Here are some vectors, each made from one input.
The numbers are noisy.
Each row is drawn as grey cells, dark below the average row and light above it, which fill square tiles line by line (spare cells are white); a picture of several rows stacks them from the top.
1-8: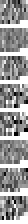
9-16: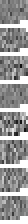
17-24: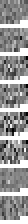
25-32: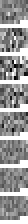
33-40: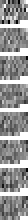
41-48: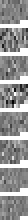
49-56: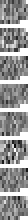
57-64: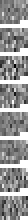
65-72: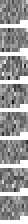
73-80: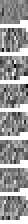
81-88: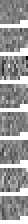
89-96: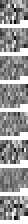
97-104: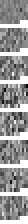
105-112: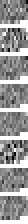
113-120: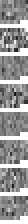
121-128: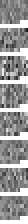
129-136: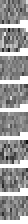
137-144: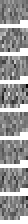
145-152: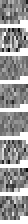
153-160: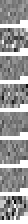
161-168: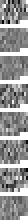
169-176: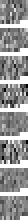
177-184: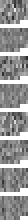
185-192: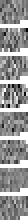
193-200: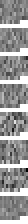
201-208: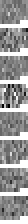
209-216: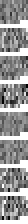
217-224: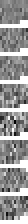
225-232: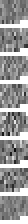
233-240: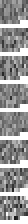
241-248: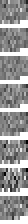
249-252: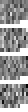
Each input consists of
a point on a 7-point line and four true/false values.
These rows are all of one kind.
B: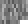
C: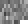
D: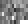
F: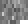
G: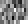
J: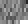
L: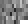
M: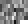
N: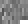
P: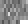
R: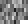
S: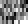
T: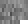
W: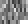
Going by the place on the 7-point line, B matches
D, F, G and W.
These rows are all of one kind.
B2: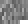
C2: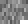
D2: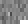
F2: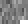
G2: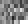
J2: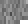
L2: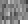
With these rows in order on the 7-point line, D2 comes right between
B2 and C2.
